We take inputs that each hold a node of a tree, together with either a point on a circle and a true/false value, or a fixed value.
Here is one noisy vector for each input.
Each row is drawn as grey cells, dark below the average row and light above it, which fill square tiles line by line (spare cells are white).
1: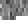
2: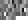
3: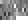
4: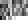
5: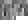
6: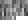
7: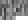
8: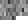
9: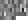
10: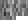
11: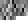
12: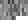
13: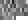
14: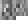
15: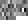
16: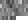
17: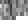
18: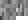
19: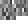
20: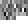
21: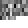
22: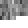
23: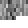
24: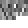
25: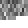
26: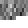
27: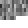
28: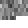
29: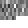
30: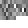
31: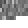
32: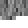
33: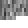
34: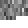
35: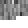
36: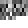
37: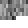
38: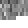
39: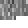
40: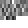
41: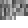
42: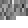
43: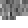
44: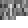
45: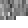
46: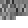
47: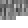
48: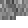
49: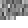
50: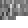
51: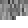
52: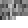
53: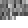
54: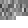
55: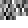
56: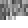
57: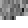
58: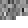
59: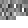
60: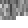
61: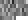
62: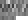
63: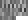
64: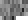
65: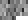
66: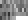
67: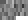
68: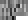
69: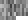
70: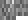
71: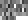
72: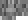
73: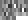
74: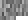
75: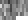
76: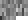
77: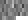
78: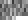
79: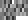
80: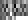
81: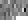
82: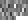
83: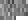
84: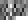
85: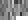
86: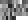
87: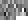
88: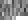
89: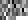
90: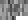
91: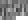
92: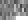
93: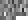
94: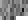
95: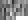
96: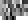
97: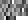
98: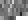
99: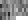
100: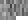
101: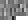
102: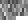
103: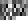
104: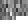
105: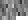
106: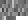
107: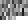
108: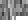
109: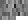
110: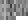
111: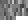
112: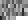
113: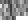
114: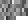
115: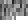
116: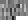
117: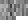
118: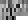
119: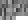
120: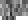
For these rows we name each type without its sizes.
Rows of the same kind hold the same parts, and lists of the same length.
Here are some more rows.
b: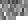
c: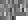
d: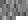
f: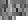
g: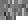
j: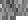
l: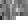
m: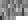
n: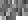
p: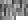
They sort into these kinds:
b, c, j, m
d, f, g, l, n, p

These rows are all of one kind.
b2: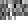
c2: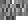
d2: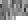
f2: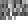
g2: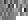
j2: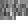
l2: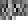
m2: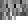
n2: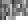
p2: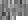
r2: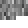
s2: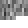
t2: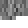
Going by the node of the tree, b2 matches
d2, f2 and p2.
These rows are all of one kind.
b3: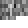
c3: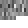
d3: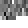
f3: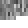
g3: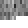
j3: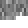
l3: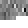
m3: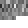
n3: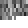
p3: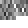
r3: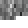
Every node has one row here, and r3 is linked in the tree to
d3.
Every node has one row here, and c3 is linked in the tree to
d3 and n3.
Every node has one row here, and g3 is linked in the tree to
j3, l3 and n3.
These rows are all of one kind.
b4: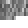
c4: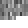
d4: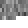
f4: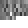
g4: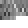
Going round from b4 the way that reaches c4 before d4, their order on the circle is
b4, g4, c4, d4, f4.
